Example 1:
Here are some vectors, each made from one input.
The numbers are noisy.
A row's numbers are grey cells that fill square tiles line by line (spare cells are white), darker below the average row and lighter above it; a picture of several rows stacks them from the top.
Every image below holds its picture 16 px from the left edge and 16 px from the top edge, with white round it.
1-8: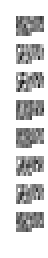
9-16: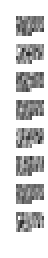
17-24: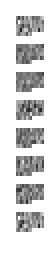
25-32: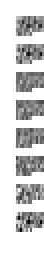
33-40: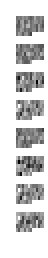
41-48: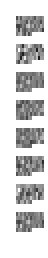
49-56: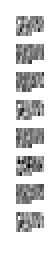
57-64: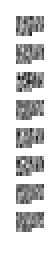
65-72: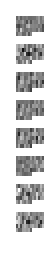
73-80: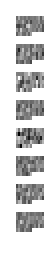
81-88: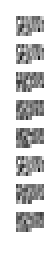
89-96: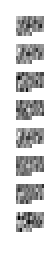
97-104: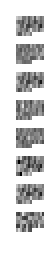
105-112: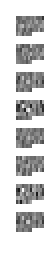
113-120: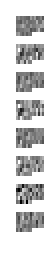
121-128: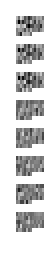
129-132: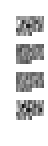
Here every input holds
either a point on a 5-point line, or a point on an 8-point line.
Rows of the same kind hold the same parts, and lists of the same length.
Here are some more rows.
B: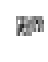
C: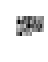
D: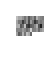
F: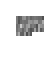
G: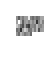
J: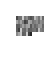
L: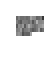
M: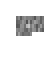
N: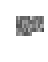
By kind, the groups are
B, C, D, G
F, J, L, M, N

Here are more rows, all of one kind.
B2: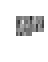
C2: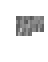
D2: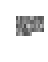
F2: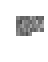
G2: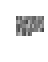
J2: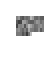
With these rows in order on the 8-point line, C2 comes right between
B2 and G2.
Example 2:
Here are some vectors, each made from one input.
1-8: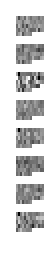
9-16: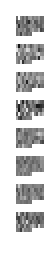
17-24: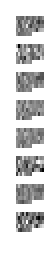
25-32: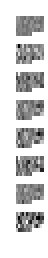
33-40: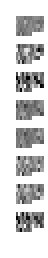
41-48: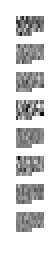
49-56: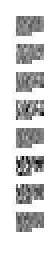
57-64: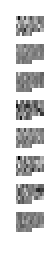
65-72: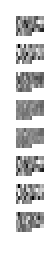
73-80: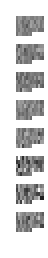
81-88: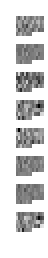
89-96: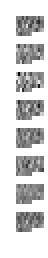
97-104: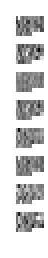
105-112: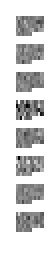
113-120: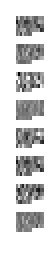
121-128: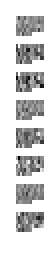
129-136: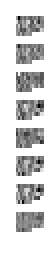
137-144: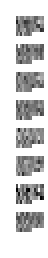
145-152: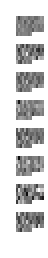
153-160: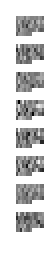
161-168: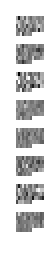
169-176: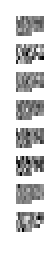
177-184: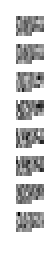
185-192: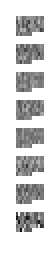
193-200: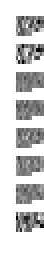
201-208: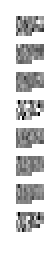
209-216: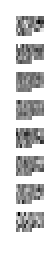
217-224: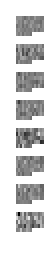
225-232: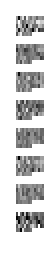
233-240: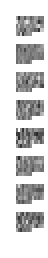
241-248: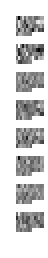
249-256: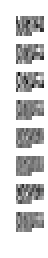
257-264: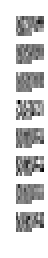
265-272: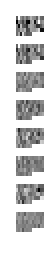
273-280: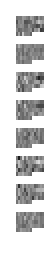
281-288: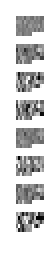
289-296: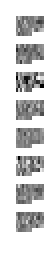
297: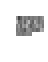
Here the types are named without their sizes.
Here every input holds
a point on a line and a true/false value.
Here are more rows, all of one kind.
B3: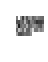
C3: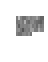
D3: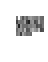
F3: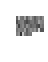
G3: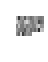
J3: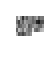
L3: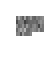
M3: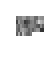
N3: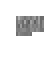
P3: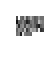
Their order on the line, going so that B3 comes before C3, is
J3, L3, M3, B3, G3, N3, D3, F3, P3, C3.
